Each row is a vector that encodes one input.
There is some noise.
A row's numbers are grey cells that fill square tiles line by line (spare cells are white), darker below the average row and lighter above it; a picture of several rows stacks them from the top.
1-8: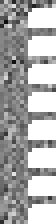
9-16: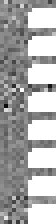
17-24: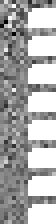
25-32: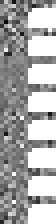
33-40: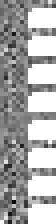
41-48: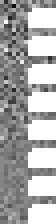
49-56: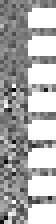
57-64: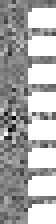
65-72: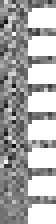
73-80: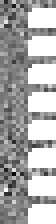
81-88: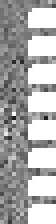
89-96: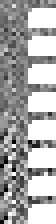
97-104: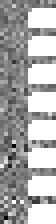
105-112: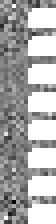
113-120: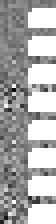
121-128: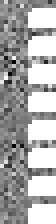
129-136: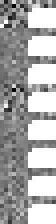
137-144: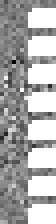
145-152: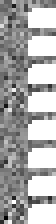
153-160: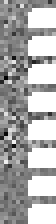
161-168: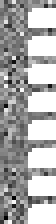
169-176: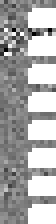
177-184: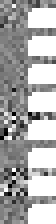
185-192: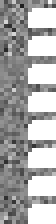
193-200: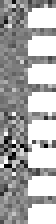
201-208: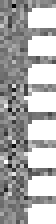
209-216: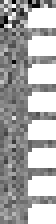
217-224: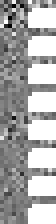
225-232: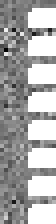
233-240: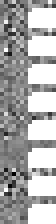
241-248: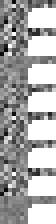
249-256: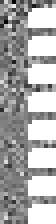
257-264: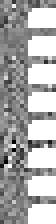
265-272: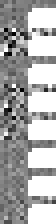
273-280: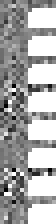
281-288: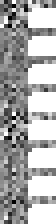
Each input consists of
one of 5 labels, together with either a point on a 19-point circle, or a fixed value.
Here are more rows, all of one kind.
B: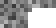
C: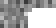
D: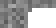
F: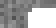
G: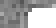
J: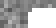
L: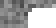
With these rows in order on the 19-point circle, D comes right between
G and L.
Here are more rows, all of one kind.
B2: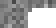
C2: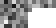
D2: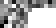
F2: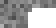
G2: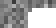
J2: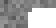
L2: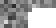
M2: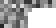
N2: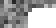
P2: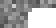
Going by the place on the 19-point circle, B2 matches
D2, G2 and L2.
